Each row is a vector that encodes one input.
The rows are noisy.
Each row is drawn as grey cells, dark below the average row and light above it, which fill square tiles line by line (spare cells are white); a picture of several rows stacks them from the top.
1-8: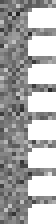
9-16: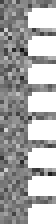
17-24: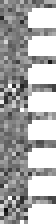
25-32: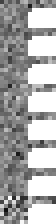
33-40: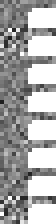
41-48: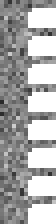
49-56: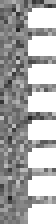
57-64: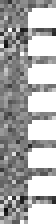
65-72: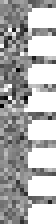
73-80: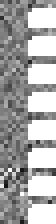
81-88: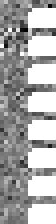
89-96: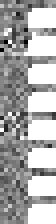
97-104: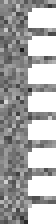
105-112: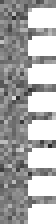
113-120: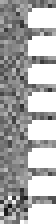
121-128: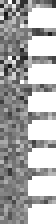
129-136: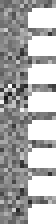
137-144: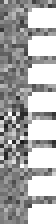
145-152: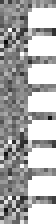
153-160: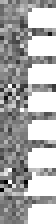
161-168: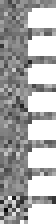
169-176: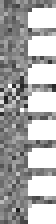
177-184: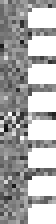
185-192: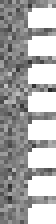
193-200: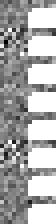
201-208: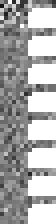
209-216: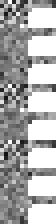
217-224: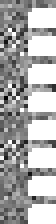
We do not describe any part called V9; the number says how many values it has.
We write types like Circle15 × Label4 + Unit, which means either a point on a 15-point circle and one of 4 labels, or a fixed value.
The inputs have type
Line4 + List2(Bool × V9).
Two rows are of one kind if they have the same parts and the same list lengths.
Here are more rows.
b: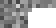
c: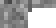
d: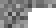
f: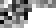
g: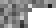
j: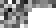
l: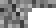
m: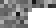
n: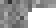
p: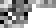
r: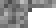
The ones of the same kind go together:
b, c, d, n, r
f, p
g, l, m
j

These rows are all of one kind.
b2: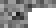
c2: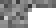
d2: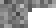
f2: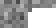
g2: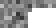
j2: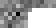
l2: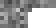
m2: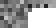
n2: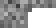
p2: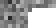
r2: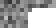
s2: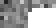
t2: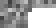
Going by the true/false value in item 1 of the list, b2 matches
c2, g2, j2 and m2.
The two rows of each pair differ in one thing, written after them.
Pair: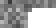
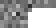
the true/false value in item 1 of the list
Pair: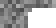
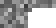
the true/false value in item 1 of the list
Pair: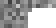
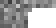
the value of V9 in item 1 of the list
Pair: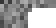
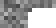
the true/false value in item 1 of the list
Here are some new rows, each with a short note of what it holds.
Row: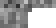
a list of two items
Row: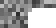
a list of one item
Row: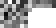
a point on a 4-point line
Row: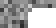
a list of one item
